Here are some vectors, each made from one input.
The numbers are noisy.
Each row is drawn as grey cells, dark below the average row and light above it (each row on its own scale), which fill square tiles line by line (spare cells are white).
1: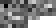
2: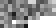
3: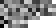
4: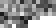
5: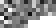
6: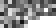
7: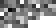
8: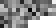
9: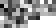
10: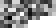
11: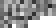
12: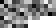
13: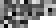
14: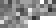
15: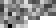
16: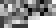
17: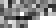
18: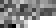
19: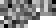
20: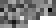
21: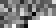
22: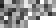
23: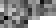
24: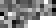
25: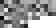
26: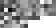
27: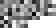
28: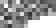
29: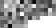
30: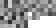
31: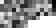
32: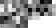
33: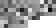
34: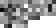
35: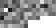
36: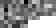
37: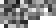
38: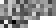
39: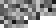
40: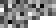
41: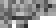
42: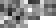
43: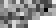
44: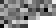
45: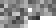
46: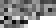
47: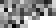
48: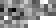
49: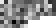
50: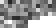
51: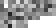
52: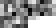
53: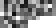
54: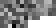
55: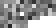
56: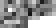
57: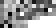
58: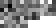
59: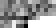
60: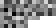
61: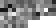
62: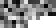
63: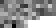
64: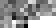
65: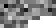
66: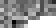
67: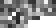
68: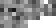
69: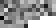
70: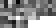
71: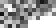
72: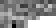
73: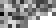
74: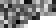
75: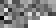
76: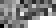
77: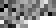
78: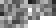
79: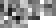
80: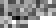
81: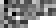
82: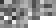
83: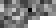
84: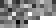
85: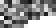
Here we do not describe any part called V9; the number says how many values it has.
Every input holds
either one of 8 labels and a value of V9, or a point on a 5-point line.
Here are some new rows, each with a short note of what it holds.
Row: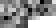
a point on a 5-point line
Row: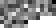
one of 8 labels and a value of V9
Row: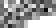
a point on a 5-point line
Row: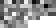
one of 8 labels and a value of V9
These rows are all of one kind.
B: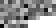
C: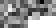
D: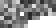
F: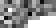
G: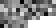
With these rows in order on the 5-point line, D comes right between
B and G.
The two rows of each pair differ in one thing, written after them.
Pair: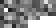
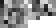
the label
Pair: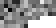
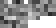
the value of V9
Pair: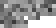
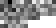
the value of V9
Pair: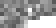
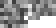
the label
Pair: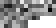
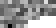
the value of V9
